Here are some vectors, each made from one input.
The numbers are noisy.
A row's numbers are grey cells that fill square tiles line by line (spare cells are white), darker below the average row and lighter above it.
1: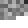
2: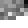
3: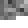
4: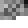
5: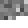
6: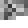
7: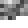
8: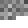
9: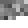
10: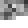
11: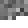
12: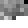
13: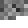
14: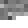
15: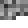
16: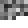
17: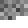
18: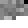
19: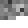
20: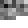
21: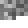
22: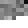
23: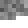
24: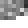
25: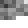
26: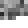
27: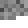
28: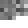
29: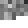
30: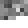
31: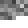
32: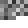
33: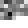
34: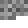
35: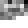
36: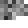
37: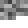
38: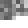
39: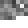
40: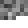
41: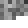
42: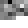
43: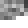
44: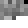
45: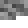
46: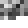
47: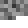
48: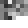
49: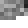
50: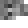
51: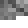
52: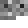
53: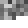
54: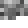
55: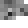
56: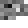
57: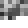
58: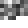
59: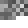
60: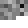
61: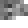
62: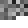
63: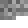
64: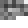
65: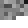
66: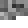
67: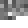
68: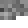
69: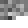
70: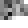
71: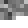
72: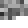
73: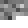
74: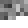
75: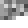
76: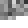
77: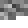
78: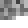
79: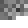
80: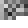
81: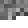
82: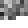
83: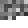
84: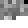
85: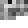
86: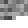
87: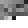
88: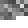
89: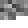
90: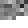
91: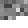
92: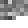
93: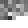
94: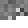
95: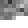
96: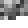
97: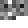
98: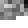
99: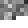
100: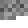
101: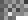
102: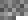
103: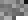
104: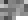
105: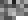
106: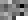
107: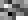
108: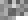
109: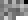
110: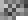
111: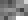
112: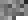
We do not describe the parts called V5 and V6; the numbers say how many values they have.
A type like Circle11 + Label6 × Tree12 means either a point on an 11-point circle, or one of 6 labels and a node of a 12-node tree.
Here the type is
((Bool × Bool × Bool + Unit) × V5 + Line4) × V6 + Line3 × Line3.
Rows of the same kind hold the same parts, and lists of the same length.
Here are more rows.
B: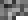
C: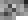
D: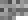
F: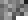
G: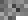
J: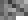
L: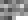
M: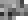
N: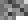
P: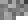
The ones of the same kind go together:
B, D, F, G, J
C, L
M
N, P

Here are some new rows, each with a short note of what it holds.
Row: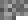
three true/false values, a value of V5 and a value of V6
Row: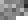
a point on a 4-point line and a value of V6
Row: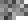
a point on a 4-point line and a value of V6
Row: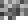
a point on each of two 3-point lines
